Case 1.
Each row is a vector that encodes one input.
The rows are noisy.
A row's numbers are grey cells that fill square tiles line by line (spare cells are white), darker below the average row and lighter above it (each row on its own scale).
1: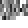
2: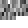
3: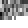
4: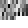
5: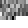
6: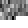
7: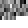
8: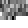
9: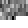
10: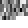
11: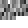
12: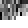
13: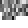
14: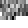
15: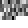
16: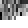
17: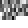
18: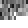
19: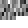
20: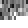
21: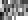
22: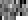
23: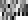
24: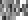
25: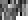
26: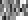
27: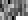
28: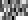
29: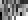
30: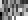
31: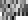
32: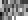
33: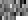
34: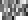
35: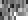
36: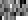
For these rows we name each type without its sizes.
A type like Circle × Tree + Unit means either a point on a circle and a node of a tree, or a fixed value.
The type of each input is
Line.
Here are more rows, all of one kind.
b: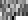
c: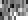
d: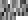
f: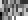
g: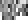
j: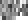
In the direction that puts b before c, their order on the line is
j, g, b, d, f, c.
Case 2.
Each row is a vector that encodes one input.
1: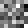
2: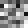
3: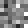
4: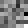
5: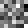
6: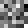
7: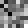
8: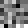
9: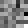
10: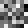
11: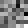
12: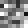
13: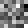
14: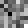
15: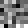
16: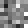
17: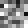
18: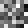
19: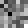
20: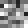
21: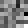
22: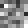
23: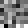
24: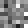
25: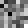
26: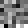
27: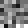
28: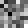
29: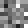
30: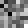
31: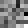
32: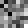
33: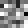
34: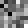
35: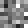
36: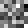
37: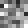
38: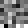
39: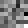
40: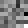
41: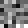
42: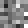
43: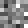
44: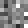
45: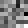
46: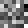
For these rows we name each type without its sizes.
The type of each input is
Line.
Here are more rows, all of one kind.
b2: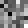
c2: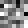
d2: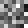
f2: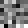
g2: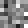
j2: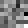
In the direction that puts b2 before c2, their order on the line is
d2, g2, b2, c2, j2, f2.
